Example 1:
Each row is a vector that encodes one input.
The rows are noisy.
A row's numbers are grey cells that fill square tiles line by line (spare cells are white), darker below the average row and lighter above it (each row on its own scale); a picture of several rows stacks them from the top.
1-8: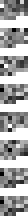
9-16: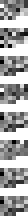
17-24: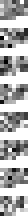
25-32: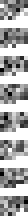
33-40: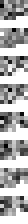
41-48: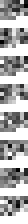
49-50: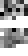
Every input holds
a list of up to two points on a 5-point line.
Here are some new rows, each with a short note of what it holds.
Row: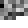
the empty list
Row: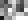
a list of two items
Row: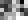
a list of one item
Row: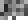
a list of one item
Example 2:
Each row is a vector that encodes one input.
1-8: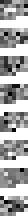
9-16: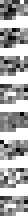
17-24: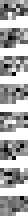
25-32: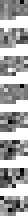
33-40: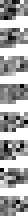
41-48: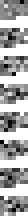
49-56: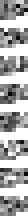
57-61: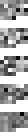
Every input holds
either a fixed value, or one of 6 labels and a true/false value.
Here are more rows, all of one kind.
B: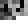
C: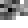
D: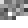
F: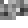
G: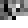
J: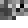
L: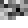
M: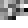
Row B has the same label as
G and J.
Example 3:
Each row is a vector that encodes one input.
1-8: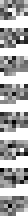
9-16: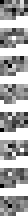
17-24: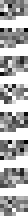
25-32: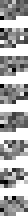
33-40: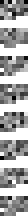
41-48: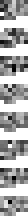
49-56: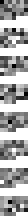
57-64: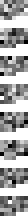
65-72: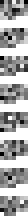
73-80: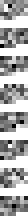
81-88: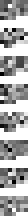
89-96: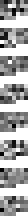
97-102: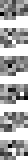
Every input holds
a true/false value, together with either a fixed value, or a node of a 13-node tree.
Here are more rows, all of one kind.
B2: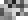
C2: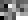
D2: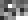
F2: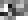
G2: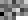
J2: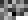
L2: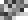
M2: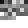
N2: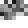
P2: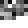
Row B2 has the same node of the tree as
J2 and L2.
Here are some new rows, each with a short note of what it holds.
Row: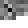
a true/false value
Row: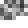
a node of a 13-node tree and a true/false value
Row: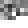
a true/false value
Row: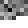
a true/false value
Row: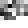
a node of a 13-node tree and a true/false value
